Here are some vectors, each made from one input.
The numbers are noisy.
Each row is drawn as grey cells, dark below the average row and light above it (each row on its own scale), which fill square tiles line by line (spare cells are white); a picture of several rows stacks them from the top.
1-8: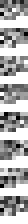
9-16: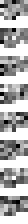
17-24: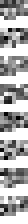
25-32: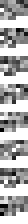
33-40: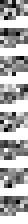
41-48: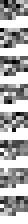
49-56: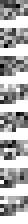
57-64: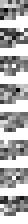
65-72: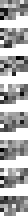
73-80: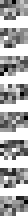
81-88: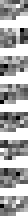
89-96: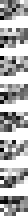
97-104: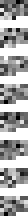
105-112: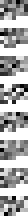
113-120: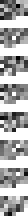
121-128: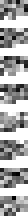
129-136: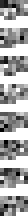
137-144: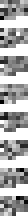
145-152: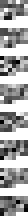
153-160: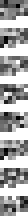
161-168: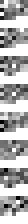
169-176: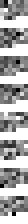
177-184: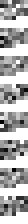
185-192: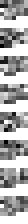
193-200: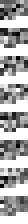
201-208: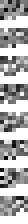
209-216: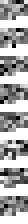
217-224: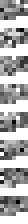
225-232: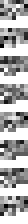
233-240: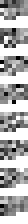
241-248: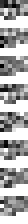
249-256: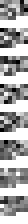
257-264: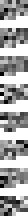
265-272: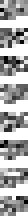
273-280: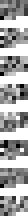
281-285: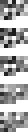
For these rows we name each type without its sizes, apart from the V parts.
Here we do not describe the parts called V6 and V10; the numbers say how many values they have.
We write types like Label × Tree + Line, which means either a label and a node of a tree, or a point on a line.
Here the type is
(Bool × Bool × Bool × Bool + V6) × Line × V10.
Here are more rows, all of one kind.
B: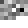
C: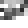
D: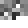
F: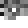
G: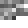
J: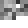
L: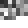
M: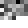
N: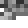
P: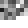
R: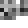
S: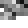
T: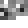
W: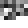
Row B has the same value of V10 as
G, J, L and M.
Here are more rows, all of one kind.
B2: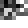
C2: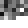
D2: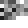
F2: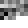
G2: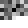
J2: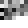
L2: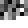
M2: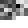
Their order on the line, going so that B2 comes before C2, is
J2, F2, M2, D2, B2, L2, G2, C2.
